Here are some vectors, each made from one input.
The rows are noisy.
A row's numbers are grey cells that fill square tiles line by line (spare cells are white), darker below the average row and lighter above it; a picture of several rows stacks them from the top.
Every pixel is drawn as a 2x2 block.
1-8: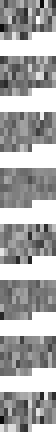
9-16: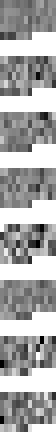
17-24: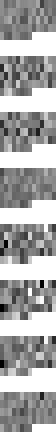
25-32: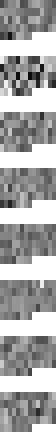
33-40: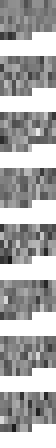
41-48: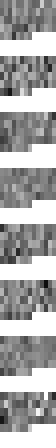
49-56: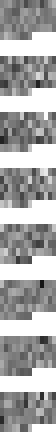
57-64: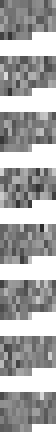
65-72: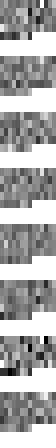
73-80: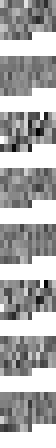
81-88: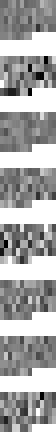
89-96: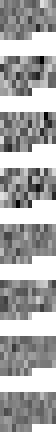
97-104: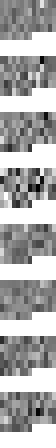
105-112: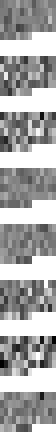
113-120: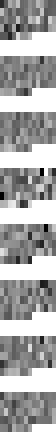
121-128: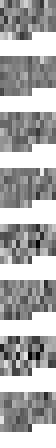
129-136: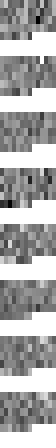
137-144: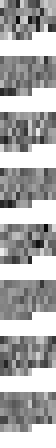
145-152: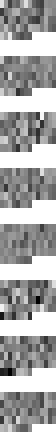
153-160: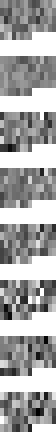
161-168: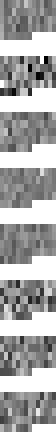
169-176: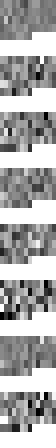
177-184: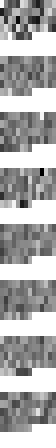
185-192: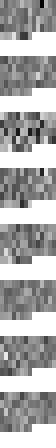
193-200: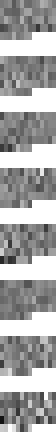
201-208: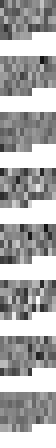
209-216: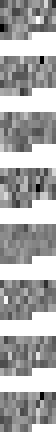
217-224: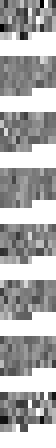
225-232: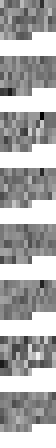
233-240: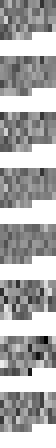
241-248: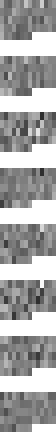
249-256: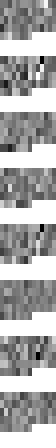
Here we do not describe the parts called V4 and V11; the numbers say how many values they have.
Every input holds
a point on an 8-point line and a value of V4, together with either a fixed value, or a true/false value and a value of V11.
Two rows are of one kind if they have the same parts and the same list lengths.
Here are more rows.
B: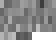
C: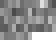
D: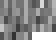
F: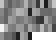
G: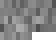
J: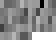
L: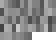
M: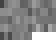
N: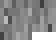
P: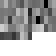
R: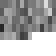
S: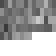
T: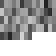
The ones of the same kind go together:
B, F, J
C, D, G, L, M, N, P, R, S, T

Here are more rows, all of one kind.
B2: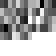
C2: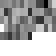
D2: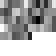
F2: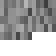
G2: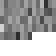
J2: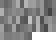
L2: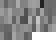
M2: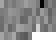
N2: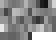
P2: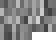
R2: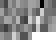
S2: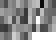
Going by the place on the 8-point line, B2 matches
C2, D2, N2 and R2.
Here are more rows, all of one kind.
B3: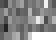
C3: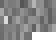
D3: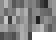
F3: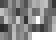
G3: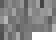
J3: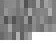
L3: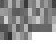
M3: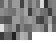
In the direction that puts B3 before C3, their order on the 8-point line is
B3, G3, J3, L3, F3, C3, M3, D3.
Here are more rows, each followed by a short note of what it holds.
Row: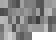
a point on an 8-point line, a true/false value, a value of V4 and a value of V11
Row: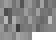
a point on an 8-point line, a true/false value, a value of V4 and a value of V11
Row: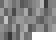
a point on an 8-point line, a true/false value, a value of V4 and a value of V11
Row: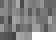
a point on an 8-point line, a true/false value, a value of V4 and a value of V11
